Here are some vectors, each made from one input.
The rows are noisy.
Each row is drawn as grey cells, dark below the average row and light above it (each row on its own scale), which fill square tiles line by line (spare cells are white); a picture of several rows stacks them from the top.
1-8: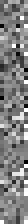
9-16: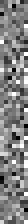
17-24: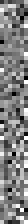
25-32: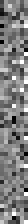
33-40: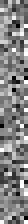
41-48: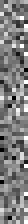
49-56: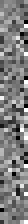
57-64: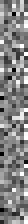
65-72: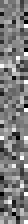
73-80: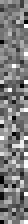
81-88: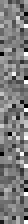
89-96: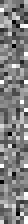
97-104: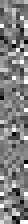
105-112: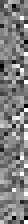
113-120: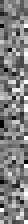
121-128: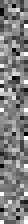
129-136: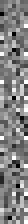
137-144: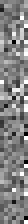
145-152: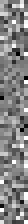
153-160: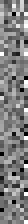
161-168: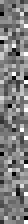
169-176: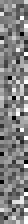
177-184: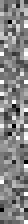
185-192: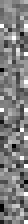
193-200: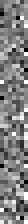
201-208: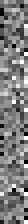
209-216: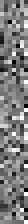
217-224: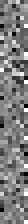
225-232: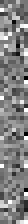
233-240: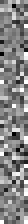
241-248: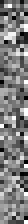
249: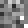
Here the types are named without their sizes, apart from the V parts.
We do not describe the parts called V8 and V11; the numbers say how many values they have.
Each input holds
either a point on a line, or four true/false values, a value of V8 and a value of V11.
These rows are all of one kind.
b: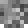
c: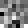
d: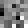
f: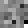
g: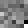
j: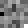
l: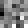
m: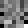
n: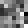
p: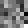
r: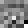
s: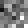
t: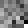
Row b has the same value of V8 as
c, d, l and r.
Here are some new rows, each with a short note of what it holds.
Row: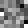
four true/false values, a value of V8 and a value of V11
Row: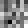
a point on a line
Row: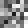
a point on a line
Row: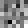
a point on a line
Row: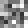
a point on a line
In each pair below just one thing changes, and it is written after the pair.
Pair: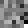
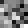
one of the four true/false values
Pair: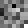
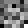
the value of V11
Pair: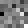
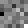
the value of V11
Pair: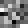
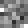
the value of V11
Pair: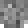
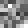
the value of V8
